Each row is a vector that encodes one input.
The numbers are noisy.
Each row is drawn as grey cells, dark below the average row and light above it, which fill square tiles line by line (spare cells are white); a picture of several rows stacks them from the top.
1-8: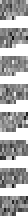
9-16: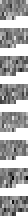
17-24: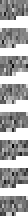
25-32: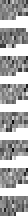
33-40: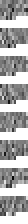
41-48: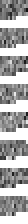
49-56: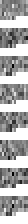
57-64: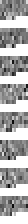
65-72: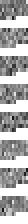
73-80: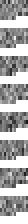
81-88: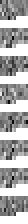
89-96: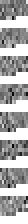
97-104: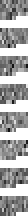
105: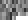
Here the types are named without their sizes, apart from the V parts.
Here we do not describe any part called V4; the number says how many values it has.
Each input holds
a true/false value and a value of V4, together with either a fixed value, or a node of a tree.
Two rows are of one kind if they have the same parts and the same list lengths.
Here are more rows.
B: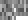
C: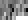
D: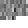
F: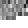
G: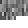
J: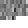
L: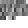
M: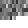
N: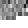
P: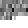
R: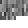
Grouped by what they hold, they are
B, C, G, L, M, P, R
D, F, J, N

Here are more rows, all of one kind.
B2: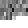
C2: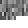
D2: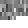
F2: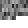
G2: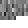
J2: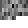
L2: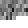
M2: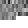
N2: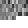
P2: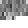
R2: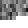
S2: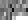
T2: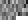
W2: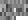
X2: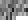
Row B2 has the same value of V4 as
L2, R2, S2 and X2.
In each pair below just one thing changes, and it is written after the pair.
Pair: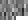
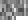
the true/false value
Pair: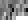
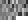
the value of V4
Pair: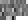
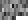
the value of V4
